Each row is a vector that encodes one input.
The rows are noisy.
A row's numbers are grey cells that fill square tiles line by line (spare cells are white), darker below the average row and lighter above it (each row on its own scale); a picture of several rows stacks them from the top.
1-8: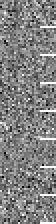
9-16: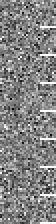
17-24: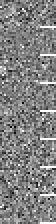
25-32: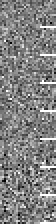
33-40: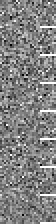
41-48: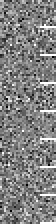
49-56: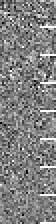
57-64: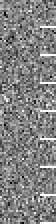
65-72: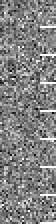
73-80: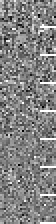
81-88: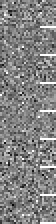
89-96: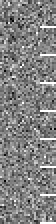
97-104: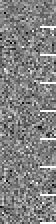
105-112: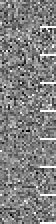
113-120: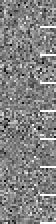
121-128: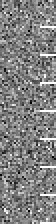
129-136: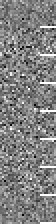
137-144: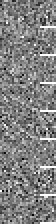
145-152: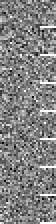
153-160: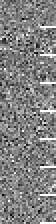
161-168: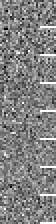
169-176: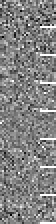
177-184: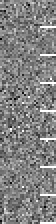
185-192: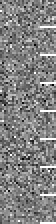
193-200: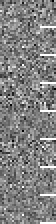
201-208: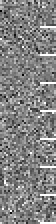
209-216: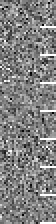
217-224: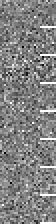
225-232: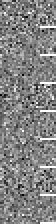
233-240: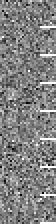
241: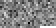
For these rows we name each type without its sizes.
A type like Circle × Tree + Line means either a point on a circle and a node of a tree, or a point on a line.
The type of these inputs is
(Label + Tree) × Line × Tree × Tree.
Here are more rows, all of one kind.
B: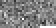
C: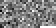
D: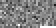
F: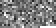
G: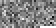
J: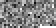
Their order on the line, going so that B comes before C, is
B, D, J, C, F, G.
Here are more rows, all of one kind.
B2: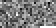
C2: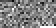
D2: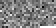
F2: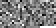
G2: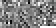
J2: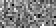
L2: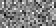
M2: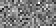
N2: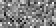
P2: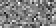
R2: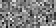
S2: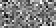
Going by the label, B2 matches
C2, G2, M2 and N2.
